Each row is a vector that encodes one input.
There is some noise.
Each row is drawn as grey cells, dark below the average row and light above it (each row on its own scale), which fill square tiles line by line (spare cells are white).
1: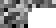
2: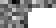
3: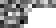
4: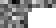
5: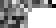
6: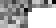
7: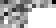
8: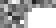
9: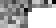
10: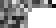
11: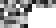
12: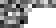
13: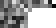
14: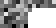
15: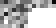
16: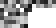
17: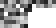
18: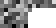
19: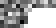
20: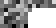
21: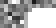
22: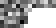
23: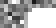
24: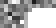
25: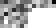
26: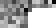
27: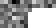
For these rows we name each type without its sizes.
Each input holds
three true/false values.
